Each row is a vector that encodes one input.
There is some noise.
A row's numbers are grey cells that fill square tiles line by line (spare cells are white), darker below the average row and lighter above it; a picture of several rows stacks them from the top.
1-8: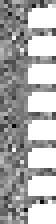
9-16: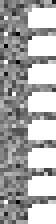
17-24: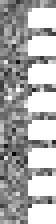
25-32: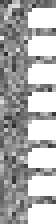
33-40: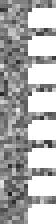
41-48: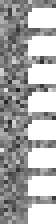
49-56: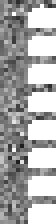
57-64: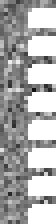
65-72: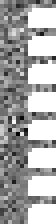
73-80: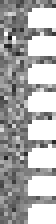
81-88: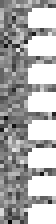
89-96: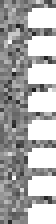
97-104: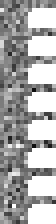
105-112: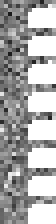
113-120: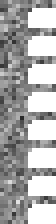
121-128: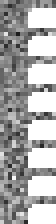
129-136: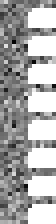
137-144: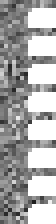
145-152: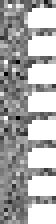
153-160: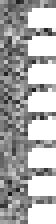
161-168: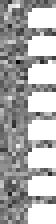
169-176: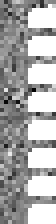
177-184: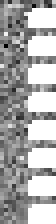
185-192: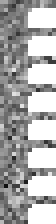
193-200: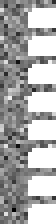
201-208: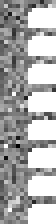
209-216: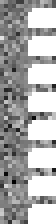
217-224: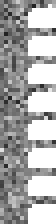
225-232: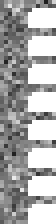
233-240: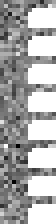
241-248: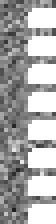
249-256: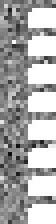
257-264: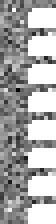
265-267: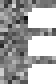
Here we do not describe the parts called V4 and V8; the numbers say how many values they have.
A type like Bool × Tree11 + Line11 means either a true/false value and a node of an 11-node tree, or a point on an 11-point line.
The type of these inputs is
(Line6 + V4) × V8 + Line7 + Tree10.
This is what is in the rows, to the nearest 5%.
About 15% of them hold a point on a 7-point line. About 40% of them hold a node of a 10-node tree. The rest hold a value of V8, together with either a point on a 6-point line, or a value of V4.
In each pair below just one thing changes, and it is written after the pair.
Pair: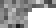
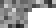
the value of V4
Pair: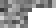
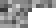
the value of V4
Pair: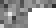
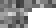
the value of V4
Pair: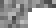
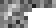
the value of V8
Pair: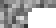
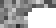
the value of V8
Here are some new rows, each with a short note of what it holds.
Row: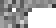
a value of V4 and a value of V8
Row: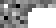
a point on a 7-point line
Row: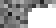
a point on a 7-point line
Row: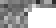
a node of a 10-node tree
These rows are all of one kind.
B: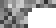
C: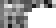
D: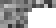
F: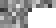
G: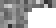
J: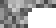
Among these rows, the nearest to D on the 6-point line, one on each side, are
B and J.
